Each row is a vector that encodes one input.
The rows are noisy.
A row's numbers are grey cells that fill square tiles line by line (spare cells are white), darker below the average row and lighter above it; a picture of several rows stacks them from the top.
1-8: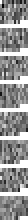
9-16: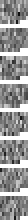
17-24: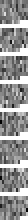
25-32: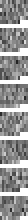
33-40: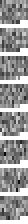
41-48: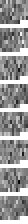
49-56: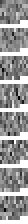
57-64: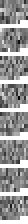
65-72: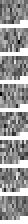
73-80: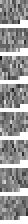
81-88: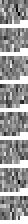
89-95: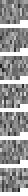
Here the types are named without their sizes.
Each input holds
either two labels, or a point on a line and a true/false value.
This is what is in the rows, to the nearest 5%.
About 45% of them hold two labels. The rest hold a point on a line and a true/false value.
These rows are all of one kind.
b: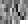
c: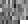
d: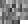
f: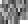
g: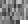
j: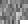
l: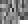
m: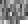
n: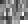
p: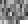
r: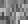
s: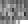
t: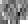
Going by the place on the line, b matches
f and t.
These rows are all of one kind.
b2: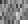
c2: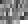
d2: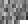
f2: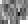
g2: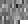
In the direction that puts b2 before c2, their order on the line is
g2, b2, c2, d2, f2.
